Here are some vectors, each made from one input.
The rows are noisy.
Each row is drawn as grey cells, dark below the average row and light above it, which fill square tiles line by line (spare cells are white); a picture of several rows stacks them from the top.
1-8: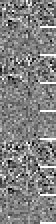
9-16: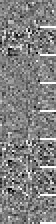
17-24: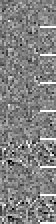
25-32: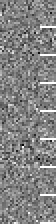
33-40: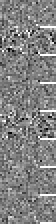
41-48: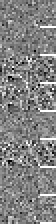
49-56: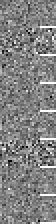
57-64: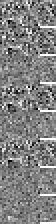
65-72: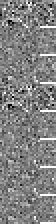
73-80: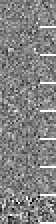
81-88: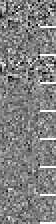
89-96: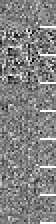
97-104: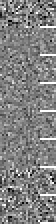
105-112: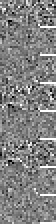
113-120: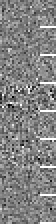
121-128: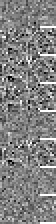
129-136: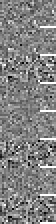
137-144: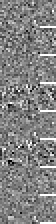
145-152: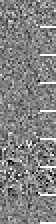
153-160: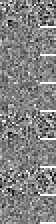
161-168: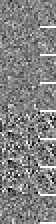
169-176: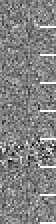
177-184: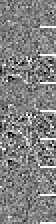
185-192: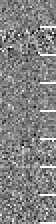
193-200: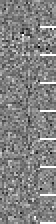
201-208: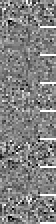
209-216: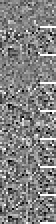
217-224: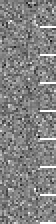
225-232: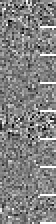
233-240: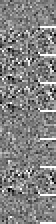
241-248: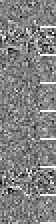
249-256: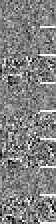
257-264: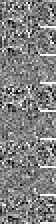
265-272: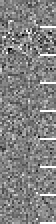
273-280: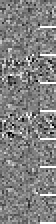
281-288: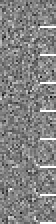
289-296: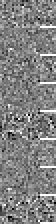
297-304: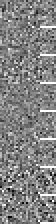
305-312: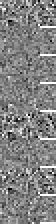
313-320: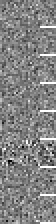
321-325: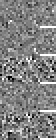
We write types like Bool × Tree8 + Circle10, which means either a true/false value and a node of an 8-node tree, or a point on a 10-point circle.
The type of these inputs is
Bool × Bool × Bool × Bool + List2(Line6 + Line8).
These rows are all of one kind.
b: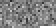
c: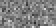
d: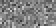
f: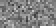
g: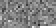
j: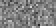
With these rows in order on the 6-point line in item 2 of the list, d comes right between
f and g.
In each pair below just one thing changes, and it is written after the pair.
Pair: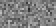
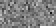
the place on the 8-point line in item 1 of the list
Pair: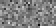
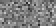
the place on the 8-point line in item 2 of the list
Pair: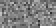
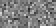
the place on the 8-point line in item 1 of the list
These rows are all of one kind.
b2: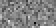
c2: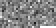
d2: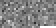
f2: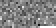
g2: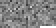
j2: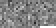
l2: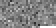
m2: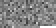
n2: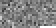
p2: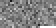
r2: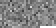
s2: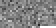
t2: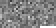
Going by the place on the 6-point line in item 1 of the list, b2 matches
c2, d2, j2 and n2.
